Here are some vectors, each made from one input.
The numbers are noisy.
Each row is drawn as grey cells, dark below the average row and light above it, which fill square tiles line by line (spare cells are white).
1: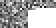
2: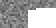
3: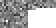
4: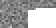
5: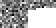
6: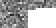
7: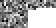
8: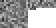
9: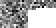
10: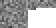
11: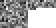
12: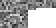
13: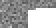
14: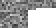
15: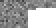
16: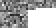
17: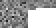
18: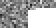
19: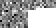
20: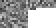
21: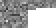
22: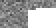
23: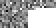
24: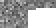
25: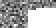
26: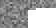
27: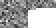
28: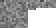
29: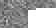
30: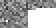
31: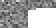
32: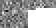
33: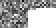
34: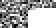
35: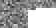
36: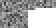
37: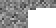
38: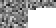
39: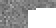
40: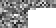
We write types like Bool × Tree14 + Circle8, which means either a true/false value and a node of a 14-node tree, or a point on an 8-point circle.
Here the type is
Bool × Line4.
